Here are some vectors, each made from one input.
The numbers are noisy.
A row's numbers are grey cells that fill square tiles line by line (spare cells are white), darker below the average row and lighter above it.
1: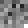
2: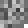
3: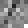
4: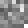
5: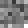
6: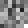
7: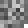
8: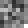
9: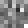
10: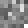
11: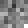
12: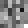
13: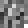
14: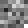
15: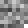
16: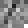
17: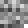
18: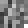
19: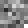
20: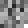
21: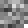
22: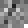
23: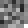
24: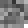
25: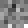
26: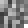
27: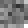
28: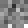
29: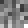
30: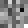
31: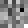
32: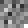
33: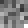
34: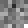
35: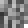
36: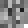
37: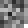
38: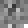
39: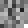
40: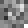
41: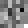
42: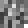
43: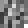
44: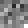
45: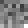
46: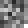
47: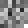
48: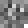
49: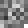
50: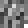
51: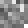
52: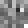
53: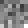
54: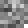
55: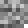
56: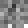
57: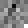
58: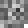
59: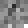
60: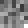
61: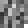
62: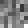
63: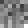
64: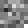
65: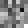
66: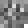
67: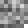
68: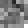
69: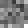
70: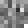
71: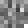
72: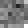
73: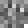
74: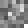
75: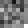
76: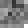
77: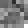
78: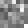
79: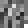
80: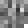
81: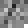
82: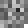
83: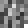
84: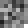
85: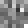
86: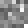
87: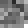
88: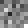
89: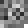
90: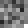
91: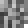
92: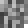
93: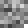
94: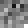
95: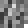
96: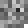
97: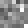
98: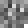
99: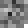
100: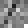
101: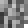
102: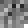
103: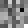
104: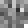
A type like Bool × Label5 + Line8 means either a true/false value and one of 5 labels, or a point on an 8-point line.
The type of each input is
Line5 × (Line5 + Line6).
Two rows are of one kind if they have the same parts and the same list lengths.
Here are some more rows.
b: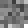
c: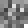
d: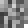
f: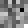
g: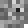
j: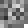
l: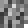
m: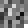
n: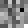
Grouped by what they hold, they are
b, f, n
c, d, g, j, l, m

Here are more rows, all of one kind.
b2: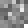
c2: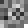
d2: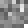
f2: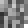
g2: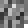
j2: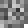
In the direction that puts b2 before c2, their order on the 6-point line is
f2, d2, b2, j2, g2, c2.
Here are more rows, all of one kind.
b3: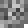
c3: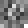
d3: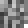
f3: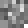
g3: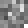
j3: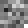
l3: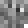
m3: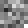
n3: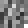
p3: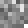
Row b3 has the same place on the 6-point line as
f3, g3 and n3.
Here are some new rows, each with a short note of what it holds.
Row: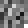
a point on a 5-point line and a point on a 6-point line
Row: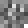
a point on a 5-point line and a point on a 6-point line
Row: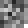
a point on each of two 5-point lines
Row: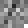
a point on each of two 5-point lines
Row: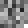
a point on each of two 5-point lines
